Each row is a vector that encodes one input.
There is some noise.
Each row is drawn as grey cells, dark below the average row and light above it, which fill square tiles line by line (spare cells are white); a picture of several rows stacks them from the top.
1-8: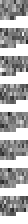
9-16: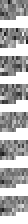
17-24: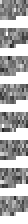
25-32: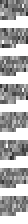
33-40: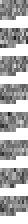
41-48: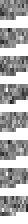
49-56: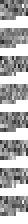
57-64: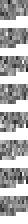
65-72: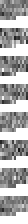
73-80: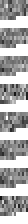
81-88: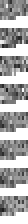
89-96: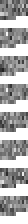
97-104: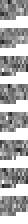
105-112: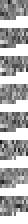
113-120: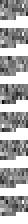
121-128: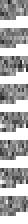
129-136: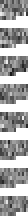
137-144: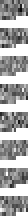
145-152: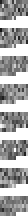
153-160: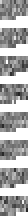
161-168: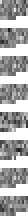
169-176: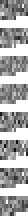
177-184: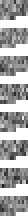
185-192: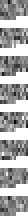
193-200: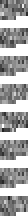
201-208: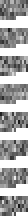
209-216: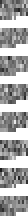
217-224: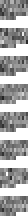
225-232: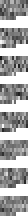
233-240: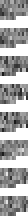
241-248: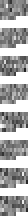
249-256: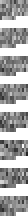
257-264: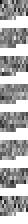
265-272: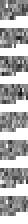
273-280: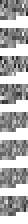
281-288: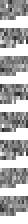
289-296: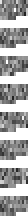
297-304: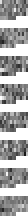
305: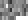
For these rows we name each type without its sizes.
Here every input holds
either a label, or three true/false values.
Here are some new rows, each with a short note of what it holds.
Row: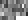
a label
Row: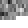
three true/false values
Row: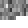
three true/false values
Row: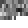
a label
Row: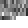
a label
